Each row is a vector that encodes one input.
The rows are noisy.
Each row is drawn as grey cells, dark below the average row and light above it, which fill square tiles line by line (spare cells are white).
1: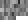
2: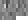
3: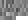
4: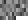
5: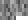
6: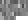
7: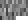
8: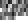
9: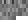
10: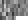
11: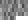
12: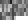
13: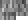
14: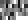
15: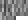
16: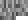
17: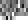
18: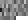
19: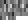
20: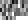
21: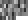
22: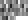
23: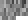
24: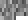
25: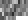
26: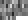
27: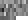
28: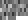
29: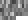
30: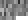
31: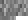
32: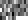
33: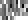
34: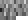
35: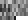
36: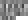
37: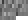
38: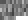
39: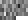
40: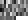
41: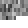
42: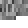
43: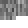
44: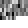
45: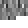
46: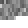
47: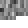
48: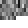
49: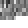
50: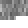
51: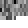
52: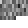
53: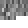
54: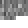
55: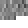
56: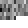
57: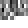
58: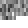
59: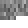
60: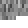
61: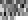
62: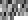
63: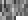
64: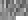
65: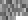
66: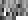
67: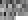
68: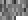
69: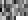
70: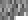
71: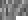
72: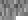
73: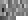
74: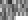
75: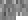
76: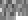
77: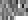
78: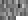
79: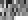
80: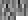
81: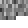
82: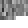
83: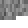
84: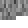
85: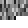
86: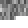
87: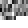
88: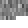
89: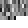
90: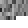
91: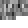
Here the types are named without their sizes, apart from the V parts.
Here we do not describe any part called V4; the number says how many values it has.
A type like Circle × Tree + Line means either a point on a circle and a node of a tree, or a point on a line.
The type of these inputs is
Line × (Line + V4).
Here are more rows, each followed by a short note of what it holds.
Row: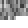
a point on each of two lines
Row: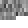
a point on each of two lines
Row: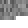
a point on a line and a value of V4
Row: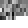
a point on each of two lines
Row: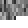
a point on a line and a value of V4
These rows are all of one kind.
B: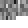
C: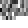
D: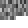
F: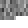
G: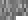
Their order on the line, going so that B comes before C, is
D, G, B, C, F.
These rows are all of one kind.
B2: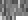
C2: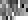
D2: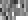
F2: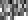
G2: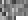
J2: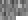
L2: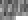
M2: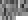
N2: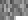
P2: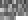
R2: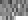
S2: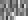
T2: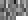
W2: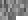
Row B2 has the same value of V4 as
C2, L2, M2 and T2.
